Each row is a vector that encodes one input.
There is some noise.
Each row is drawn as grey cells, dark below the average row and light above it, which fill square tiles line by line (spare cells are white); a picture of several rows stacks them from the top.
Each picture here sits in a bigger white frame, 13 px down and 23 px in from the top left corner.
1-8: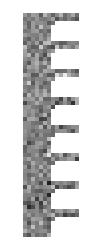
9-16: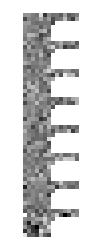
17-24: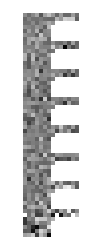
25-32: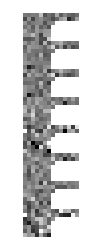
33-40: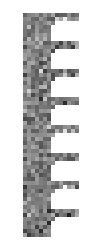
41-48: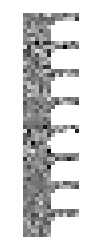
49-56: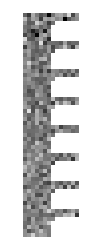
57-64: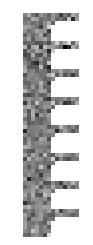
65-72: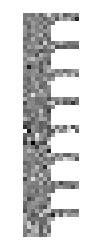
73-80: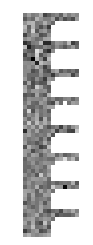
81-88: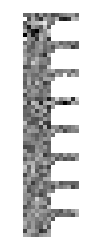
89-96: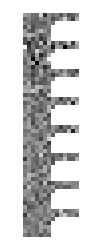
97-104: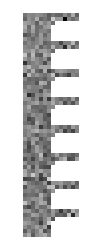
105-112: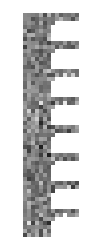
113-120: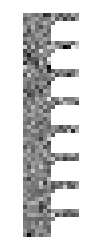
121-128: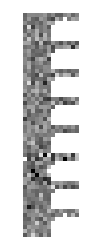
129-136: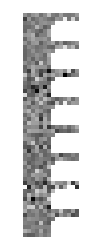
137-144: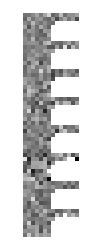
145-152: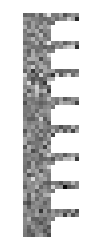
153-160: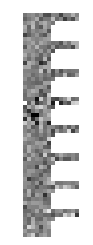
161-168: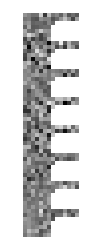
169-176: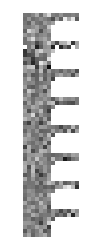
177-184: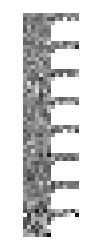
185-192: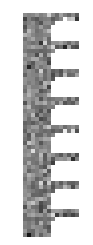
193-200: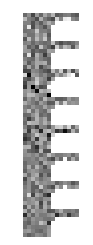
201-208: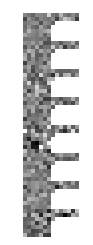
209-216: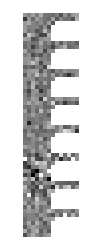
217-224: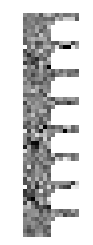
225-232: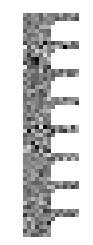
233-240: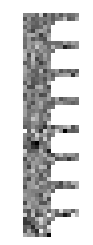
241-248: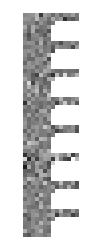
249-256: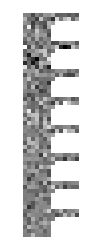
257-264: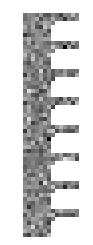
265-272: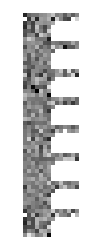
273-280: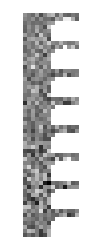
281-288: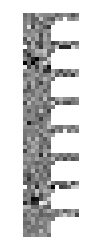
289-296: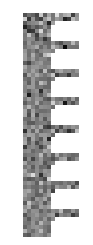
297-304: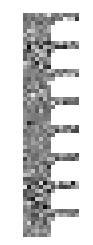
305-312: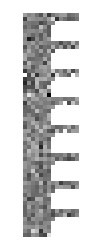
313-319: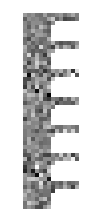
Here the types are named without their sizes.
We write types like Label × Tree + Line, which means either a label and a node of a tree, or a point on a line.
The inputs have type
(Bool × Bool × Bool × Bool × Bool + Circle) × Circle.
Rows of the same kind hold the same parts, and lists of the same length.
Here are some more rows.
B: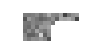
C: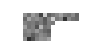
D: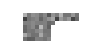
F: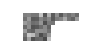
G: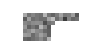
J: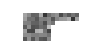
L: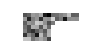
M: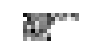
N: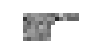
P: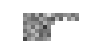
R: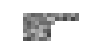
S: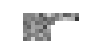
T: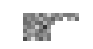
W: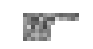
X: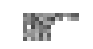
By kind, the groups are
B, C, D, F, G, J, N, P, R, S, T, W, X
L, M

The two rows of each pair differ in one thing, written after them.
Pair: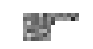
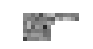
the place on the circle
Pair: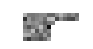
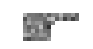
one of the five true/false values
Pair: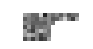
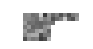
one of the five true/false values
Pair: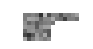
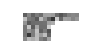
the place on the circle
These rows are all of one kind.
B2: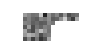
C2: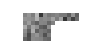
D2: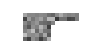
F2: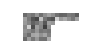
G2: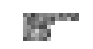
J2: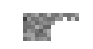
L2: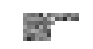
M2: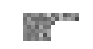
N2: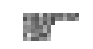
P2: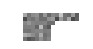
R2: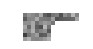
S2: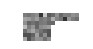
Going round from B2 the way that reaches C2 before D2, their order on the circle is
B2, N2, R2, C2, S2, L2, D2, P2, M2, J2, F2, G2.
